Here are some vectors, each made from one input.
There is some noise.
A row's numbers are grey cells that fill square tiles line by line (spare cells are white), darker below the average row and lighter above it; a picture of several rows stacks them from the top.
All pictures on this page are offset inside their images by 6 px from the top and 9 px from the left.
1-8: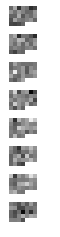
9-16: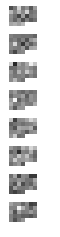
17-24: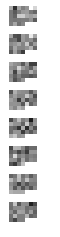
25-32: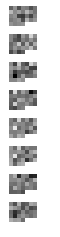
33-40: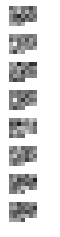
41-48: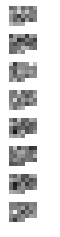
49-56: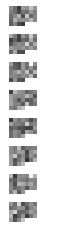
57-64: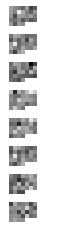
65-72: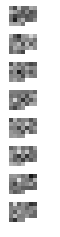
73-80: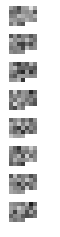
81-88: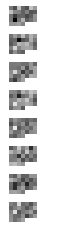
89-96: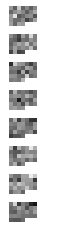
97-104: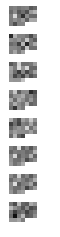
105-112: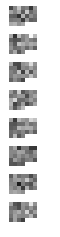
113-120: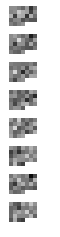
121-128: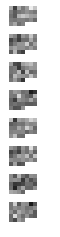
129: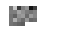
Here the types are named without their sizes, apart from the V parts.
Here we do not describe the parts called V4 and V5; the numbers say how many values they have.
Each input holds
a value of V5, together with either a point on a line, or a true/false value and a value of V4.
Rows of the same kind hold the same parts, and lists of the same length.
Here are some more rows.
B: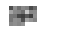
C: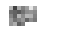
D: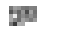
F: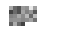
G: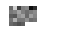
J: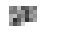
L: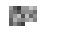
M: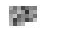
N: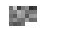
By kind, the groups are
B, D, F, G, L, N
C, J, M

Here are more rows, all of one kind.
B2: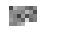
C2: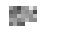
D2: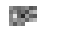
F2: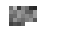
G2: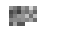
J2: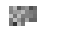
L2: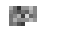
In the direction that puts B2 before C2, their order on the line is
J2, B2, C2, G2, F2, L2, D2.
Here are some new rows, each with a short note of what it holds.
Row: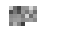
a point on a line and a value of V5
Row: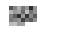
a true/false value, a value of V4 and a value of V5
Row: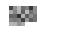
a true/false value, a value of V4 and a value of V5
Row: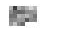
a true/false value, a value of V4 and a value of V5
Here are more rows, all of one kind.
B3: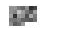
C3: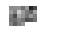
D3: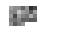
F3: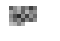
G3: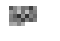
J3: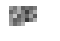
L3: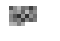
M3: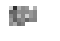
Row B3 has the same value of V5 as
C3 and D3.
